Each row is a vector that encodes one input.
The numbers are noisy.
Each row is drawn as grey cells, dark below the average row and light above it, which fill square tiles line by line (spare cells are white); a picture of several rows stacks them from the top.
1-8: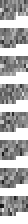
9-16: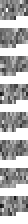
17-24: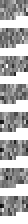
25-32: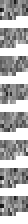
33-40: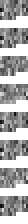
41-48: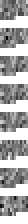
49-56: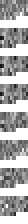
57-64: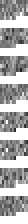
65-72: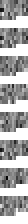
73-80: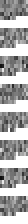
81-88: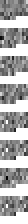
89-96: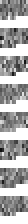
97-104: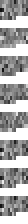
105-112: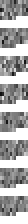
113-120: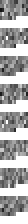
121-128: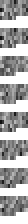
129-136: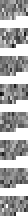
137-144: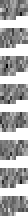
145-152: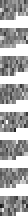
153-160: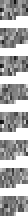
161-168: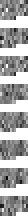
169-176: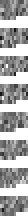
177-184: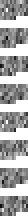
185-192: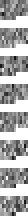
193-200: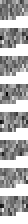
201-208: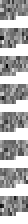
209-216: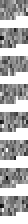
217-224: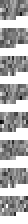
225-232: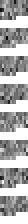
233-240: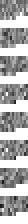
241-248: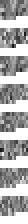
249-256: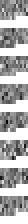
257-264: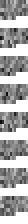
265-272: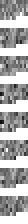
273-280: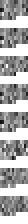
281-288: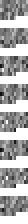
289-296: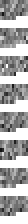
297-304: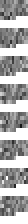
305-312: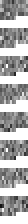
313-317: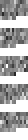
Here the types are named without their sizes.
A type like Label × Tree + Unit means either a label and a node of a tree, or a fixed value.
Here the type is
List(Bool × Line) + List(Line) × Tree.
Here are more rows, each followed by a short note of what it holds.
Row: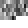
the empty list
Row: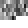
the empty list
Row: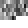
the empty list
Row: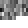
a list of two items
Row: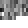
a list of two items
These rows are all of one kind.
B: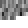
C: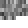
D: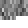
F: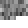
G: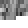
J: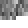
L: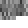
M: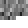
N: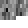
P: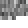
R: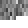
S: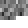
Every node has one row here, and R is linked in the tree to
J.
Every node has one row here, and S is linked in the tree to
B and M.
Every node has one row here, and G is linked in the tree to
F and N.
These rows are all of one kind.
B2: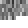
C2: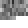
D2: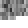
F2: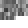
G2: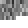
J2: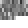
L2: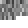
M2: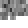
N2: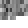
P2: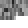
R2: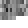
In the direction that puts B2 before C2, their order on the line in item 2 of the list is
D2, R2, M2, N2, F2, J2, L2, B2, C2, G2, P2.
